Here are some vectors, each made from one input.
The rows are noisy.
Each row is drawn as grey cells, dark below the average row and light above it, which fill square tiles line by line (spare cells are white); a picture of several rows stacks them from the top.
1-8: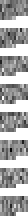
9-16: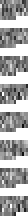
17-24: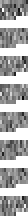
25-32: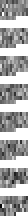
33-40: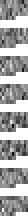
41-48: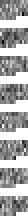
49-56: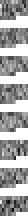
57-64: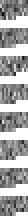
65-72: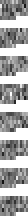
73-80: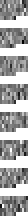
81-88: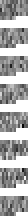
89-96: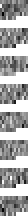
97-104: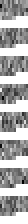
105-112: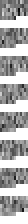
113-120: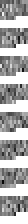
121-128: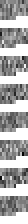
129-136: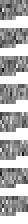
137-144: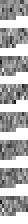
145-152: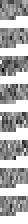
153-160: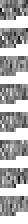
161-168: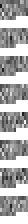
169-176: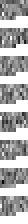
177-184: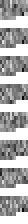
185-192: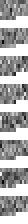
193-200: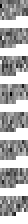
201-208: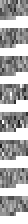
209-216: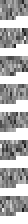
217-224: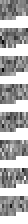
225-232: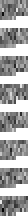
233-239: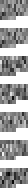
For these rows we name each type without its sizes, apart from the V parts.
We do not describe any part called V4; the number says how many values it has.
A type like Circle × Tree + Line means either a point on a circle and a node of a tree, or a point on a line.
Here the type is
(Circle + Line) × V4.
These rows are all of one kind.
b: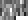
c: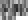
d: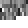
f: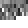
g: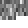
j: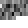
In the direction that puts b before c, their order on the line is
f, d, b, g, c, j.
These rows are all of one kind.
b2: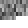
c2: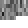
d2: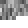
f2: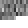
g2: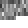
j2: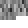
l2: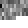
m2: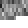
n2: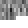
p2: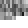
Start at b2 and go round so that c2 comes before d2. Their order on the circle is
b2, f2, c2, m2, g2, l2, j2, n2, p2, d2.
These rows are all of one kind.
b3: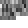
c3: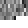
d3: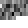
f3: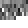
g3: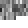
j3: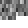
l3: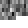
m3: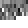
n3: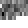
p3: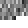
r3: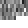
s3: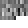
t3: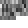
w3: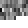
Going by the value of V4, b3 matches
c3, p3, r3 and t3.
